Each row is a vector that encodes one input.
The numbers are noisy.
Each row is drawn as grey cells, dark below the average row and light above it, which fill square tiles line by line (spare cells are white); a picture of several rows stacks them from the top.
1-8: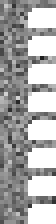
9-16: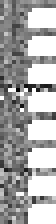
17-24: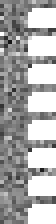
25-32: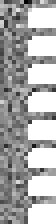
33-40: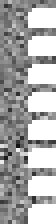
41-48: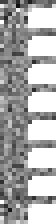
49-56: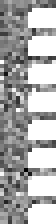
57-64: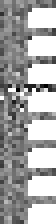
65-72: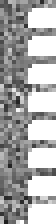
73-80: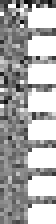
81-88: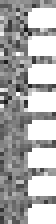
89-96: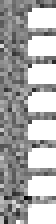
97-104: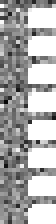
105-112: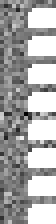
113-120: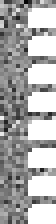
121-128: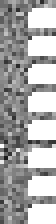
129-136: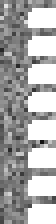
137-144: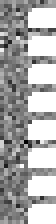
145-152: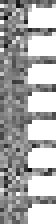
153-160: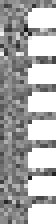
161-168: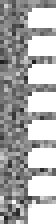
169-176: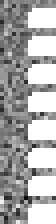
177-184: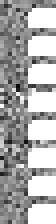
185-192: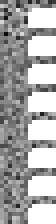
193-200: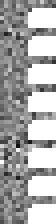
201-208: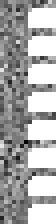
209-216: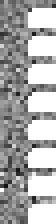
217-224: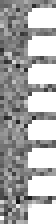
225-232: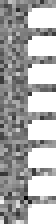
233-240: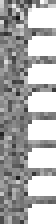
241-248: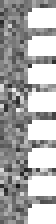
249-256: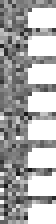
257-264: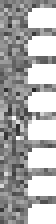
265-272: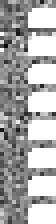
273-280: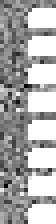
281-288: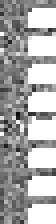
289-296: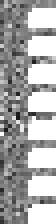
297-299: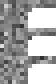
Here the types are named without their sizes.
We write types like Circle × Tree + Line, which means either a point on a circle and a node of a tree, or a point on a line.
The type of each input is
Bool × Label + List(Line).
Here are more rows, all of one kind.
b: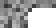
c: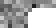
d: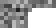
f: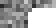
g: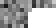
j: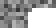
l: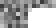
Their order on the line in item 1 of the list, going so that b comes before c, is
j, d, b, c, l, f, g.
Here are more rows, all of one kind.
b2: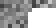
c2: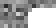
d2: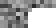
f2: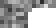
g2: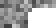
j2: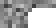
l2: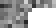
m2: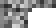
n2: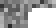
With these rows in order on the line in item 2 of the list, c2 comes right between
b2 and d2.
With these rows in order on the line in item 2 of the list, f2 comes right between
d2 and j2.
